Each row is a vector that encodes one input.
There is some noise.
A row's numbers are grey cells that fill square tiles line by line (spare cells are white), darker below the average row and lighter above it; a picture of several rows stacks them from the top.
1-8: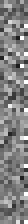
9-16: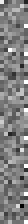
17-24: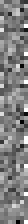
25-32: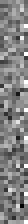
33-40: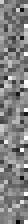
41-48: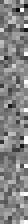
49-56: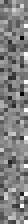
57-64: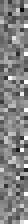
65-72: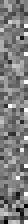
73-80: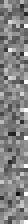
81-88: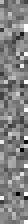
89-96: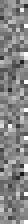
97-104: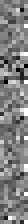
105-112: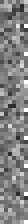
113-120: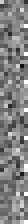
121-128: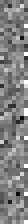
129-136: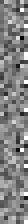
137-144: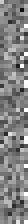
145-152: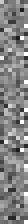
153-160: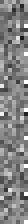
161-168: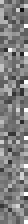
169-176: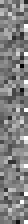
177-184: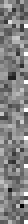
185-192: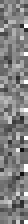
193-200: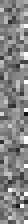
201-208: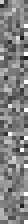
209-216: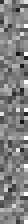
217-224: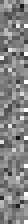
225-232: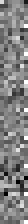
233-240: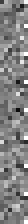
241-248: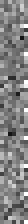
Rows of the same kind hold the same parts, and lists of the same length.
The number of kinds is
3.
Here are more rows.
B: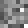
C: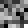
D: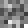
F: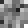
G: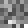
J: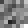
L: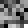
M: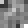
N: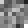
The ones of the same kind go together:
B, D, F, G
C, L
J, M, N

